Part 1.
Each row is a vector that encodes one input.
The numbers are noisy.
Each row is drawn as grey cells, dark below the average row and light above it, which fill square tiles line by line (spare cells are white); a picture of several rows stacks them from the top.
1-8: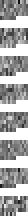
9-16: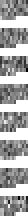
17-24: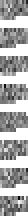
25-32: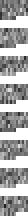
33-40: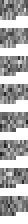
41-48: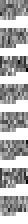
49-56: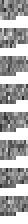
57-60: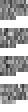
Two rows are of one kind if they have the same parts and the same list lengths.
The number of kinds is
3.
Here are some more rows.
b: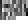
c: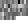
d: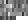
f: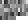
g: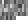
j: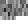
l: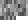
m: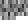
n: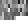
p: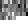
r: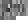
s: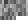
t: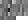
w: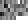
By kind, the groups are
b, p
c, j, m, n
d, f, g, l, r, s, t, w

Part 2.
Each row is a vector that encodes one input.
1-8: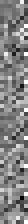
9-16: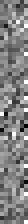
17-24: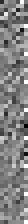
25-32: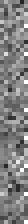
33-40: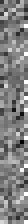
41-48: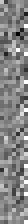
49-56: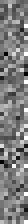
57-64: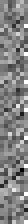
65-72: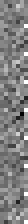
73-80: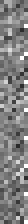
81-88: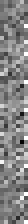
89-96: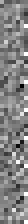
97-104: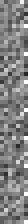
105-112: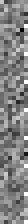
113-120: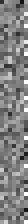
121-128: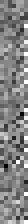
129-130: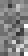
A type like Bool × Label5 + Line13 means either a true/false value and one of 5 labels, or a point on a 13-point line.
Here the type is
Label7 + Line7.
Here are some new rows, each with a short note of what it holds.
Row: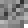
one of 7 labels
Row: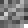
a point on a 7-point line
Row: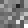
one of 7 labels
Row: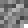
a point on a 7-point line
